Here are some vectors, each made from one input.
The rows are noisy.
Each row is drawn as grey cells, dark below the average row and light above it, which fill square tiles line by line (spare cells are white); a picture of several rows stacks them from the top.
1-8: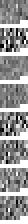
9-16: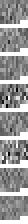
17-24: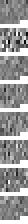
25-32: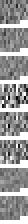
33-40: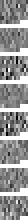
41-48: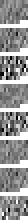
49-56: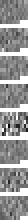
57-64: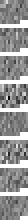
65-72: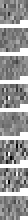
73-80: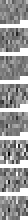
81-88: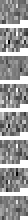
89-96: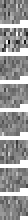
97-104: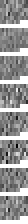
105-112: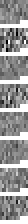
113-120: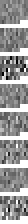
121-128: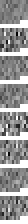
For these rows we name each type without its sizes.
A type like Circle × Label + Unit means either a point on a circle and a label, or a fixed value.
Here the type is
List(Line).
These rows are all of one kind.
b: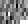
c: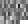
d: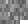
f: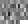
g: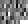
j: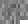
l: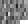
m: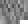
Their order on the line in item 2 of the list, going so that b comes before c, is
l, b, m, f, j, c, g, d.
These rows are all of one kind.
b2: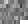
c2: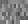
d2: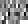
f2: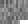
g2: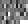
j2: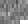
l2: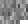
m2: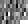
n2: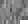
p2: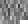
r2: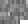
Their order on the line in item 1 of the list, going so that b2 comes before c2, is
b2, d2, r2, j2, g2, p2, l2, m2, c2, f2, n2.
